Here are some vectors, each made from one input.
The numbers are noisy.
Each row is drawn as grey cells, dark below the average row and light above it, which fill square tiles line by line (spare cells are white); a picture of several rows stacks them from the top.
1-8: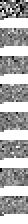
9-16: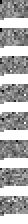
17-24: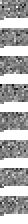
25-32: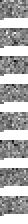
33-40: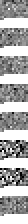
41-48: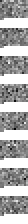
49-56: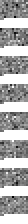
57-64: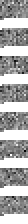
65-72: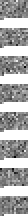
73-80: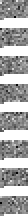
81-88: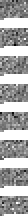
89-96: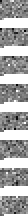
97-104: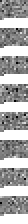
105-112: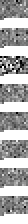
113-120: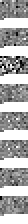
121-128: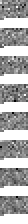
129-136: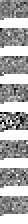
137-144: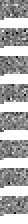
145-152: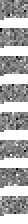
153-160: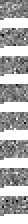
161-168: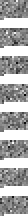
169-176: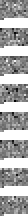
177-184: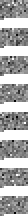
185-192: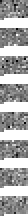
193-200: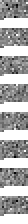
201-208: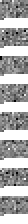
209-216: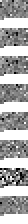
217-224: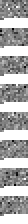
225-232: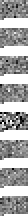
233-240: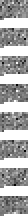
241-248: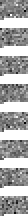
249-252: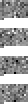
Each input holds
either a fixed value, or two labels (each one of 9).
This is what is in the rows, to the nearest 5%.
About 5% of them hold a fixed value. The rest hold two labels (each one of 9).
